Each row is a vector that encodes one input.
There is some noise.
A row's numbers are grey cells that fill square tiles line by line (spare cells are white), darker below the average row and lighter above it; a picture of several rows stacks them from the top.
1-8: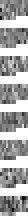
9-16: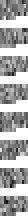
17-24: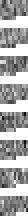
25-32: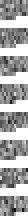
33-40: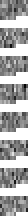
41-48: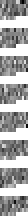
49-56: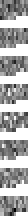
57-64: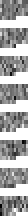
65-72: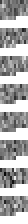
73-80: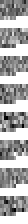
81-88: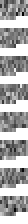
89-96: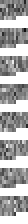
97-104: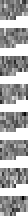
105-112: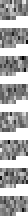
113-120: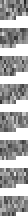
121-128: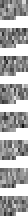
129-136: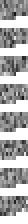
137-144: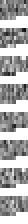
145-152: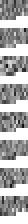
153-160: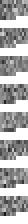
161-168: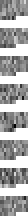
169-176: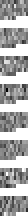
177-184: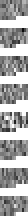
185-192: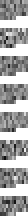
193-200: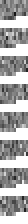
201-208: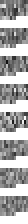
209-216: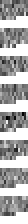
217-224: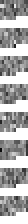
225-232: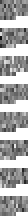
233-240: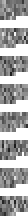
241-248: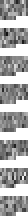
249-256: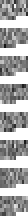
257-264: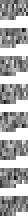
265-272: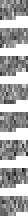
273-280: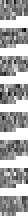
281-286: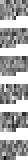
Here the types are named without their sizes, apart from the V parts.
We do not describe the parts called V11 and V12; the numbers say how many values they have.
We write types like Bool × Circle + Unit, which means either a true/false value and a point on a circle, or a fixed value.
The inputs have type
Bool × Line + V11 × V12.
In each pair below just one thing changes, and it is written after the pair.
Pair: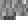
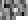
the place on the line
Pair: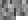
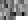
the true/false value
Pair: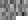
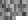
the place on the line
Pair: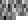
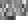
the place on the line
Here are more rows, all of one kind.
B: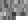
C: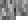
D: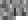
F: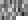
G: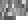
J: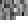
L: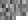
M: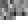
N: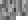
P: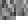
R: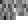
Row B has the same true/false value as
G, J and R.
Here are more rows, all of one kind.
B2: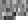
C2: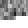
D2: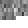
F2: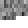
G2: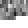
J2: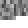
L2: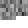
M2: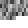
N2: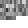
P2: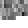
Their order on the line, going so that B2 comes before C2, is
M2, D2, N2, L2, P2, J2, F2, B2, G2, C2.
